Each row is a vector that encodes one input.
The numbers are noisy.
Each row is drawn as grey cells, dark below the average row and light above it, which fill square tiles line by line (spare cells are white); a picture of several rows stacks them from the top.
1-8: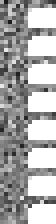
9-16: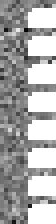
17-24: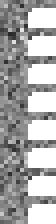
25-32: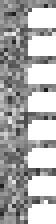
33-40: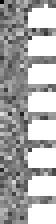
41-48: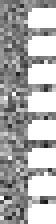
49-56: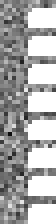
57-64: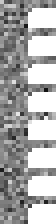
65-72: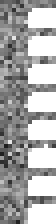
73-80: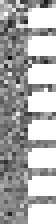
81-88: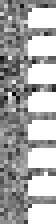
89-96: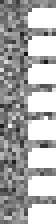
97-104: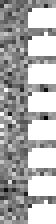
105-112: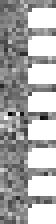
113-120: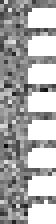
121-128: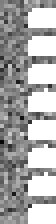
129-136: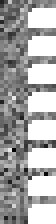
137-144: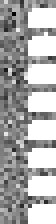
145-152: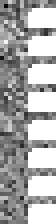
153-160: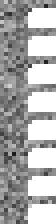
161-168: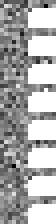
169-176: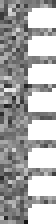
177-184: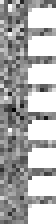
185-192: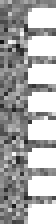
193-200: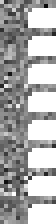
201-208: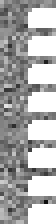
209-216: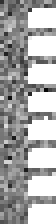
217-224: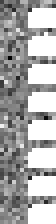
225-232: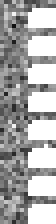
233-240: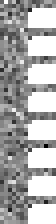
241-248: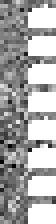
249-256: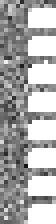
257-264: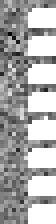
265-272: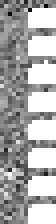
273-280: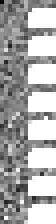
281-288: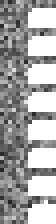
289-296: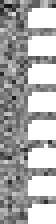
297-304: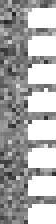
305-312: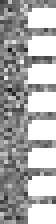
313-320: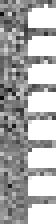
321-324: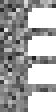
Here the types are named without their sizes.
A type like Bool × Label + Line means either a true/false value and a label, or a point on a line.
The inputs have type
(Bool × (Tree + Unit) + Label) × Tree.
